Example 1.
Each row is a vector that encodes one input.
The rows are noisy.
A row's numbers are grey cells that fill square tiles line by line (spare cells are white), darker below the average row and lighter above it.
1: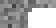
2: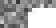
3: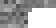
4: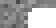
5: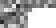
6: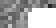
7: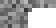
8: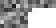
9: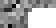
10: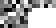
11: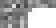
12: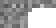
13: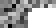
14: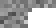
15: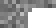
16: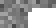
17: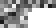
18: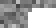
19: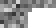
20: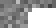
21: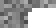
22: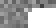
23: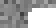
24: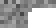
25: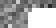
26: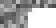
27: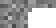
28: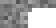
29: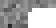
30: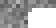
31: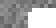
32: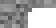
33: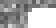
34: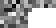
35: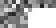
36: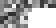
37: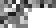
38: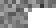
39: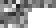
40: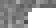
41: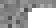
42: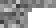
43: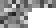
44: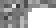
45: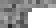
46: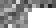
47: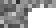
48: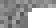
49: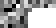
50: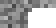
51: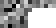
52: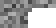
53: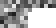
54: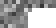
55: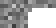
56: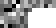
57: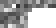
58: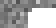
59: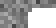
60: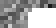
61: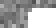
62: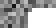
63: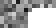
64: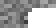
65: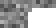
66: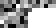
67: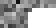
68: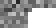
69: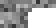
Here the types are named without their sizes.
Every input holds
a point on each of two circles.
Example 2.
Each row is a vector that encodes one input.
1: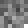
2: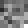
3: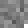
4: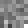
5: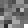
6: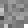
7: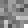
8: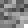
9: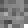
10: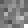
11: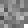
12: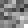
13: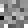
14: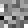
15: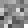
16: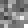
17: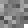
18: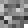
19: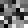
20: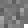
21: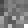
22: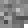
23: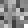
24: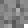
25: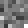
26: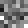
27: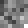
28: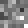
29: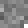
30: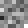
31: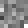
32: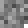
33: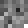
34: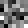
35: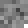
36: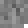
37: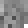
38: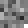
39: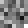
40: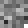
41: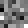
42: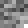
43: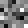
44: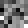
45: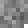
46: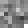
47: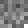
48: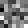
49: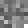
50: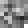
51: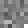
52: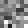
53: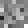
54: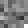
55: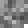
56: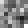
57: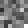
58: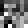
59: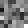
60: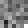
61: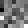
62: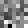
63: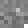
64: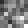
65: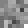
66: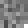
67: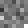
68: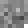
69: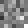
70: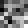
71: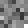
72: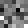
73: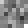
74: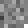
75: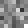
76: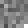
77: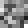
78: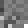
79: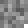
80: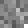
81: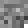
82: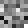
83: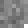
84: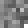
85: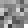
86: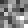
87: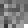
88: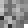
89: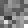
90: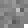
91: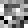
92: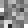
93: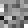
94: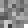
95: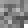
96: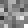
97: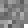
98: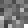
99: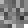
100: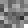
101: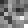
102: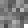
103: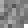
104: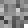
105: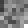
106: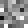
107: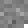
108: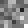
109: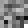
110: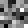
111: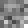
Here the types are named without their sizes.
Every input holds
a list of points on a line.
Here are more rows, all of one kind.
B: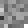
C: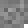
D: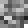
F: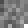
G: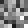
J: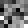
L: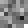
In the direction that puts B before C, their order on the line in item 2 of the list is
L, B, G, C, F, J, D.
